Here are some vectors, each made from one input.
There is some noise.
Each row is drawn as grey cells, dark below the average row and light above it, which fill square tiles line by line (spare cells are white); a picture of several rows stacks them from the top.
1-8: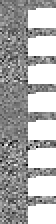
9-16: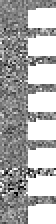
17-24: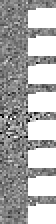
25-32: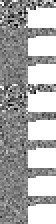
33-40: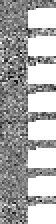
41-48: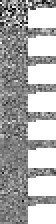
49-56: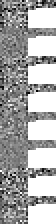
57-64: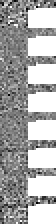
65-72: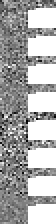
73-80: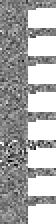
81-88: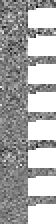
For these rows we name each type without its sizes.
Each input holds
a point on a line, together with either a fixed value, or three true/false values.
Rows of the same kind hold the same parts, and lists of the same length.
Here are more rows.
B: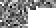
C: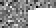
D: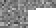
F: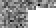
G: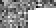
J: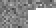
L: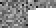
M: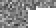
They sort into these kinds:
B, C, D, L, M
F, G, J

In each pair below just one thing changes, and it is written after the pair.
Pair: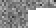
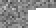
one of the three true/false values
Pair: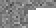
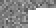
one of the three true/false values
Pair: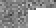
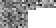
one of the three true/false values
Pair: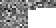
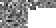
one of the three true/false values
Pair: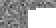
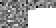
one of the three true/false values
